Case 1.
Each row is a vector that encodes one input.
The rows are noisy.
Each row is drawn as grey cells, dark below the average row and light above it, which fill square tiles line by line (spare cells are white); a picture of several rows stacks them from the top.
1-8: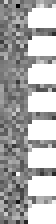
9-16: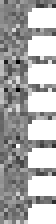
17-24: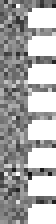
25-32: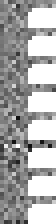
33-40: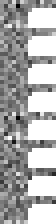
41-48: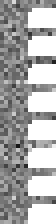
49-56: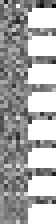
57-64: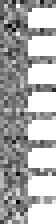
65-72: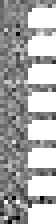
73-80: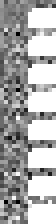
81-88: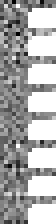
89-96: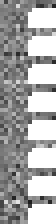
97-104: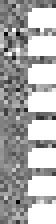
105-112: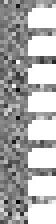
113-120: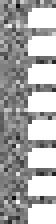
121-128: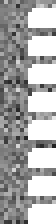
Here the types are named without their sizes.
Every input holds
three true/false values.
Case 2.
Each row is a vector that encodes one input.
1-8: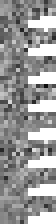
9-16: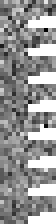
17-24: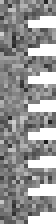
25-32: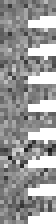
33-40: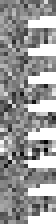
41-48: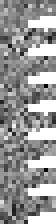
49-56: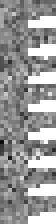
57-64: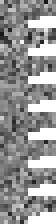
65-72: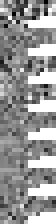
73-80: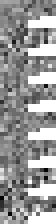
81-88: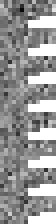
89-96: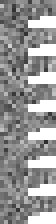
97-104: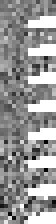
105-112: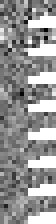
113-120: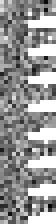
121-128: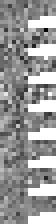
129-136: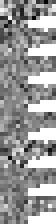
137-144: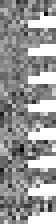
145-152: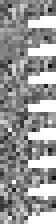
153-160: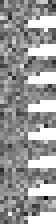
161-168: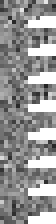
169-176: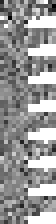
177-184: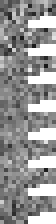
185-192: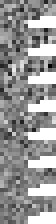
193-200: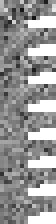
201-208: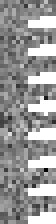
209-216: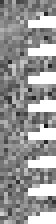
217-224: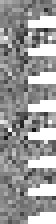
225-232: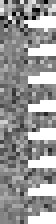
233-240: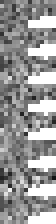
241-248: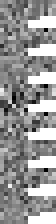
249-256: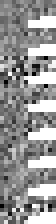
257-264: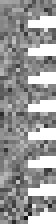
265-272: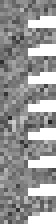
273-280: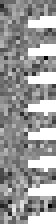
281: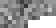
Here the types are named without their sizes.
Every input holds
a node of a tree.
